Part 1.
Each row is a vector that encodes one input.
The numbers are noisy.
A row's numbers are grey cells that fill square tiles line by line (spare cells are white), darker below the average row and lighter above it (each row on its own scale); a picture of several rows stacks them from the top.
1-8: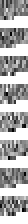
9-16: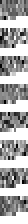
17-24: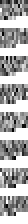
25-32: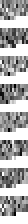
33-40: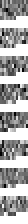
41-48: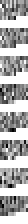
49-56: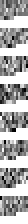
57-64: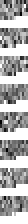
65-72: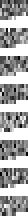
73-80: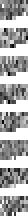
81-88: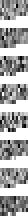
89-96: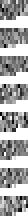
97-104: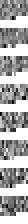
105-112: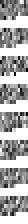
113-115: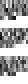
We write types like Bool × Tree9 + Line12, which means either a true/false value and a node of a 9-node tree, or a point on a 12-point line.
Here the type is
Bool × Label6.
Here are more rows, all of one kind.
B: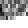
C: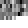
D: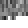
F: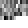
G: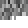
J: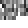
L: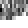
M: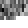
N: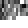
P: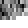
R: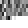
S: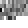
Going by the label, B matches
F, L and S.
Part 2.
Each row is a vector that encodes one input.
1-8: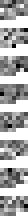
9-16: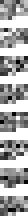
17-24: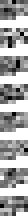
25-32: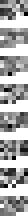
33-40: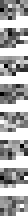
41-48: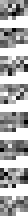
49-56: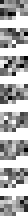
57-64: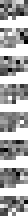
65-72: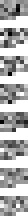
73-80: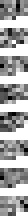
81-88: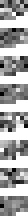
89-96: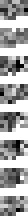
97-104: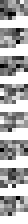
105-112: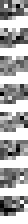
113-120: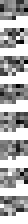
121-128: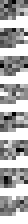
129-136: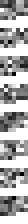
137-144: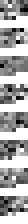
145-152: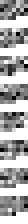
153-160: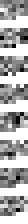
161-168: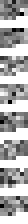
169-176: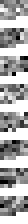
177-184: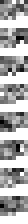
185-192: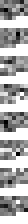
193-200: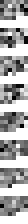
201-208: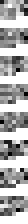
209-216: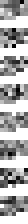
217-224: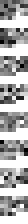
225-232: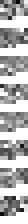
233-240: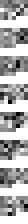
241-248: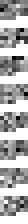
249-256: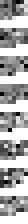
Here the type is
Line4 × Line5 × (Tree7 + Unit).
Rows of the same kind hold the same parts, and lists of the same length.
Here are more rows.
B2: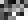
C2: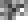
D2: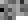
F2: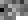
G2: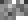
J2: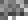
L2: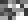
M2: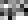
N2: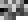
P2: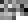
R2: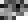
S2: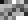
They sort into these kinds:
B2, D2, F2, J2, N2, R2
C2, G2, L2, M2, P2, S2

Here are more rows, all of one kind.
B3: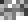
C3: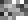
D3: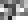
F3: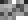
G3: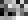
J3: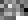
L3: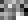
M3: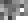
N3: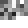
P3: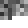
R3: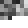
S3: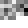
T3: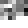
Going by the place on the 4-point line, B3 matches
C3, F3, J3 and L3.
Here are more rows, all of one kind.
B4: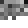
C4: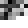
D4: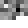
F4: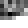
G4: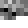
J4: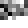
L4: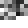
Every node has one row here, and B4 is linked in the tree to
G4 and J4.
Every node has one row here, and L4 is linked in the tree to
D4.
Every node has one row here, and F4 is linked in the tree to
C4.
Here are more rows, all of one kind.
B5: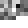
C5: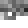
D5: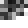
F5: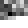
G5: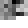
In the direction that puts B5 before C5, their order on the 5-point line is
G5, D5, F5, B5, C5.
